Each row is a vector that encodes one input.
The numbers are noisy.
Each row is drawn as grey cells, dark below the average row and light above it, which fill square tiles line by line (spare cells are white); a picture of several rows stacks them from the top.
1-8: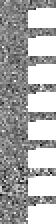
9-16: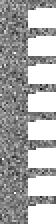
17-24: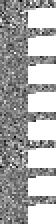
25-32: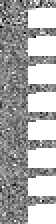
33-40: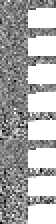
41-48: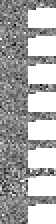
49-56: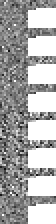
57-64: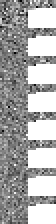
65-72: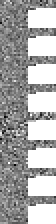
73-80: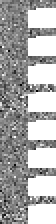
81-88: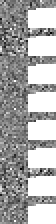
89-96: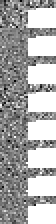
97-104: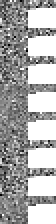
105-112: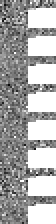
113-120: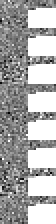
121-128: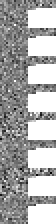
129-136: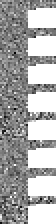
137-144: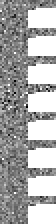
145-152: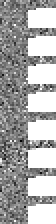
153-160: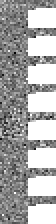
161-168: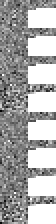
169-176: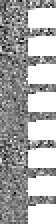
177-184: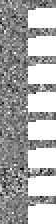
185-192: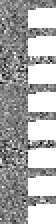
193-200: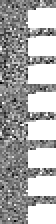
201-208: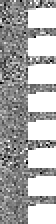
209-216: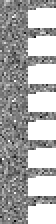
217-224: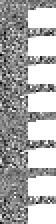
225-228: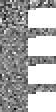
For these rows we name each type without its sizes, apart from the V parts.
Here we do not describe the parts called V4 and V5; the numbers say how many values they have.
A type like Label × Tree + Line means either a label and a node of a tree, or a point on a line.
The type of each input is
List(Line) + V4 × V5.
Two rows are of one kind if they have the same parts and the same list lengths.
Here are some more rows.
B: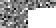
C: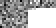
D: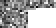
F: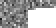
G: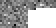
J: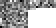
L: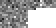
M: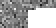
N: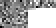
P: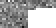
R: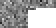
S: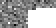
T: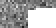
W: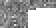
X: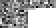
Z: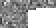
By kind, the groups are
B
C, D, J, N, X
F, P, T
G, L, S
M, R, W, Z

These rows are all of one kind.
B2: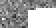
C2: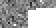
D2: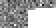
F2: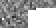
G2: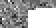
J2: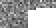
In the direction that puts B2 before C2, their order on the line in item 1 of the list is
G2, B2, F2, J2, C2, D2.
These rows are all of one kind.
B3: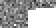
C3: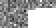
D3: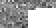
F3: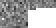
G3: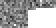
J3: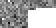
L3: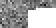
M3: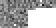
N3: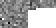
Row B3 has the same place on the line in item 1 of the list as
C3, G3 and M3.
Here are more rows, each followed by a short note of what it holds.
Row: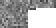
a list of two items
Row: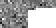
a list of three items
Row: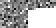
the empty list
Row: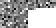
the empty list
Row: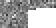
a list of two items
